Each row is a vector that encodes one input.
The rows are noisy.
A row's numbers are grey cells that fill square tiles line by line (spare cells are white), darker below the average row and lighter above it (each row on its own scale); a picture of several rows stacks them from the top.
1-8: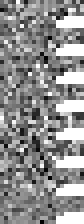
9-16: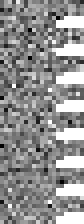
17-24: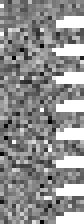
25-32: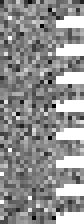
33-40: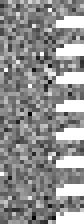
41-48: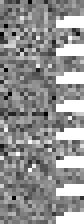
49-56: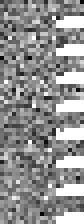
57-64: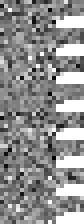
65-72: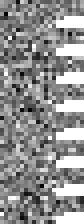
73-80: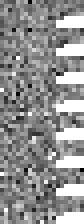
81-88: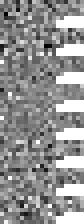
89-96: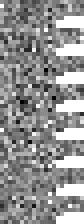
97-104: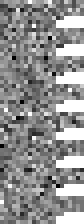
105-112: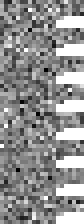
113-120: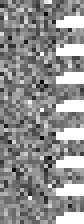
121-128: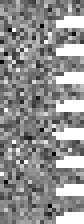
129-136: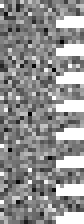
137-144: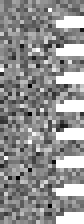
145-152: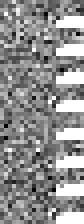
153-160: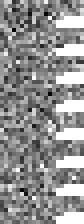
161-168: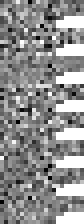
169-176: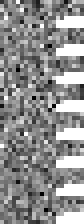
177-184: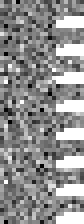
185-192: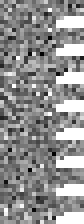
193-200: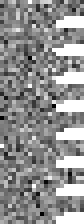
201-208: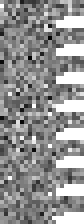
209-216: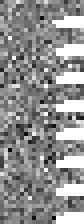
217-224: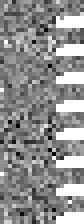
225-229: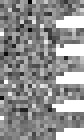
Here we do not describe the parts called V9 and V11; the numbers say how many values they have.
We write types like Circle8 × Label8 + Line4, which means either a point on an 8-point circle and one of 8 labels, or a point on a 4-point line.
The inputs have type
(Bool × Bool × Bool × Bool + Tree7) × V9 × V11.
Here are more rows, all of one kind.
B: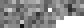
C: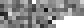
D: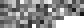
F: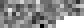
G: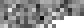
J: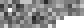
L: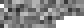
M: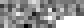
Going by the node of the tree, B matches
G and L.
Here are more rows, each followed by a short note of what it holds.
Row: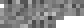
four true/false values, a value of V9 and a value of V11
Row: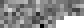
a node of a 7-node tree, a value of V9 and a value of V11
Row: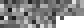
four true/false values, a value of V9 and a value of V11
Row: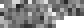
a node of a 7-node tree, a value of V9 and a value of V11
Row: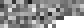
a node of a 7-node tree, a value of V9 and a value of V11
